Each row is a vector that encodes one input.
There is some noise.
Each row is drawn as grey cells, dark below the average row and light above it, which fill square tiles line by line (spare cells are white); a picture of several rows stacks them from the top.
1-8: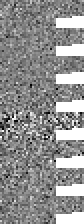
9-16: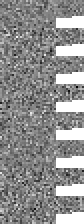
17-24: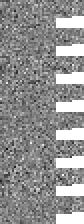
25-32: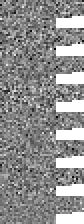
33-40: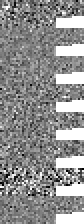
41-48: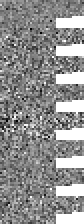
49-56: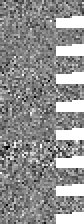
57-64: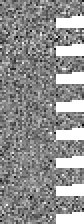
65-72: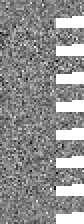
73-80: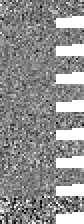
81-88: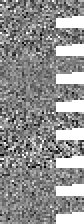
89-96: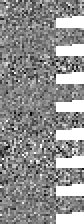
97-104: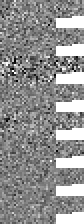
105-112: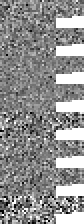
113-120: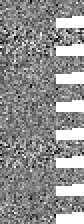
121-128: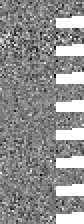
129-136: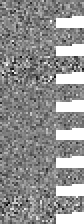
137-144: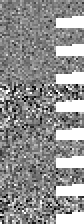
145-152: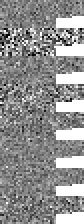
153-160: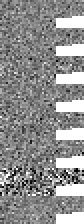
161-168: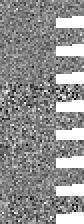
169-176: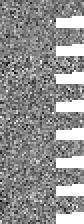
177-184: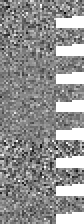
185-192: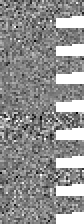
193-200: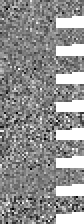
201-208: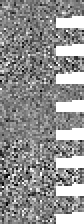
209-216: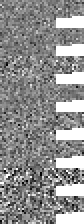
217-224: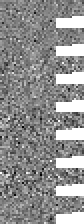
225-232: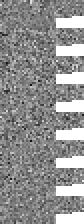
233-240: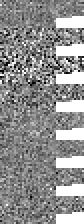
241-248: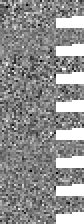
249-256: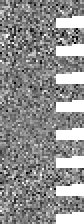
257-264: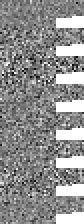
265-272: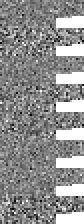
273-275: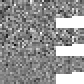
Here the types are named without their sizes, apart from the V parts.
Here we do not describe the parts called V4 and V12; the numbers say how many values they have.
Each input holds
a point on a line, together with either a true/false value and a value of V4, or a value of V12.
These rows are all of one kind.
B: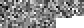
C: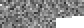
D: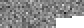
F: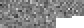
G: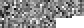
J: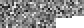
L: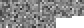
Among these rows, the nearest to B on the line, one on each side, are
F and G.
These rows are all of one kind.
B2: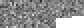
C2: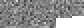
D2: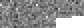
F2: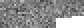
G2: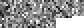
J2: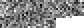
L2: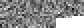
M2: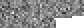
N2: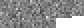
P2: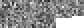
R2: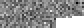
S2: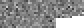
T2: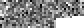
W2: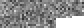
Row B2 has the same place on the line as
J2, P2, T2 and W2.
